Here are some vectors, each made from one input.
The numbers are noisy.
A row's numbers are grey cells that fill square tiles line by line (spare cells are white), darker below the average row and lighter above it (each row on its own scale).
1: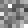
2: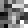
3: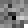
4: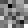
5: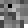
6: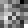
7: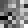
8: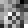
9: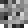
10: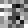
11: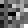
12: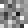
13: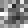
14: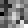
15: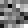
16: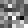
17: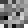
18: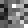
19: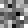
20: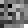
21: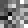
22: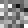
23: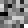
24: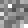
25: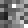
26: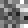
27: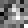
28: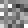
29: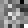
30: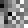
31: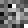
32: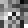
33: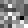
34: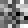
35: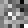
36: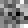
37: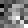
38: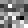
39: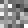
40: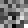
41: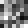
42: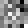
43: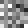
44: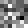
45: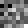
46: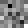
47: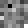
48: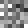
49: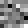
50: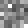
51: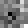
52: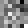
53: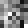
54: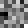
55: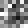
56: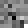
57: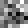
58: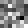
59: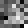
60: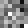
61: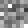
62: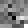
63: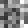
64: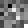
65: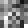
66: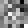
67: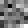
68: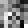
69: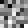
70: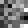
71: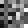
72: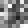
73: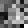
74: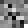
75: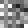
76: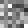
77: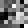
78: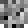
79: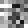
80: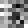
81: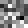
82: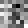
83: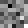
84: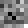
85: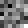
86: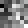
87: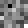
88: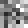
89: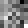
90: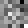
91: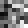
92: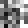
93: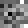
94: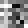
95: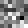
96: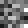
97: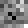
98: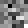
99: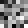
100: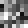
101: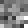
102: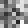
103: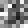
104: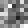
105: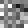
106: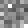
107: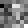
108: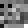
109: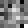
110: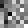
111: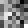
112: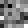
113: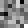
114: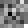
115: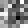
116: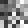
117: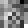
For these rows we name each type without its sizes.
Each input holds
three true/false values, together with either a fixed value, or a point on each of two lines.
